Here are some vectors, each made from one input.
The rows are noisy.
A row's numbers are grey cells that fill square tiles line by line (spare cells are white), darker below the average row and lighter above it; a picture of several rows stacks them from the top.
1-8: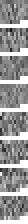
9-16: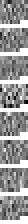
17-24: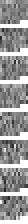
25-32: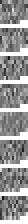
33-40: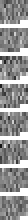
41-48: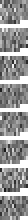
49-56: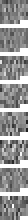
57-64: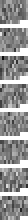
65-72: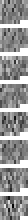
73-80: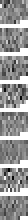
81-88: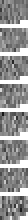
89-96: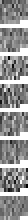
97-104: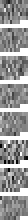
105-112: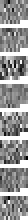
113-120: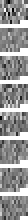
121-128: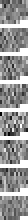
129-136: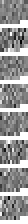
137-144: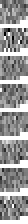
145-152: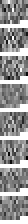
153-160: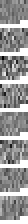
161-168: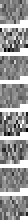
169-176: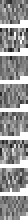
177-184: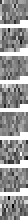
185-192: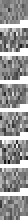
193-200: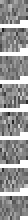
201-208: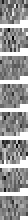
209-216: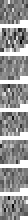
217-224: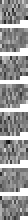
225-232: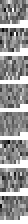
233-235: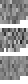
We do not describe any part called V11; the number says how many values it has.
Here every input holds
a node of a 7-node tree, together with either a point on an 8-point line, or a value of V11.
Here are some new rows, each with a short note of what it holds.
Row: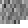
a point on an 8-point line and a node of a 7-node tree
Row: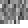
a point on an 8-point line and a node of a 7-node tree
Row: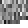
a point on an 8-point line and a node of a 7-node tree
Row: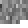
a node of a 7-node tree and a value of V11
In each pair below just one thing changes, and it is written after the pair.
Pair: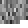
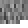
the value of V11
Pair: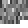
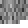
the value of V11
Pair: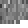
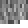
the node of the tree
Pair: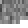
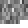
the node of the tree
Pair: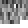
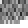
the value of V11
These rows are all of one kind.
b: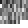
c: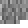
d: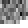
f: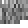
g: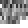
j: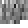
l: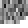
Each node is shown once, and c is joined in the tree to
b and l.
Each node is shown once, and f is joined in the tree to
d and l.
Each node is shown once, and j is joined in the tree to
g and l.
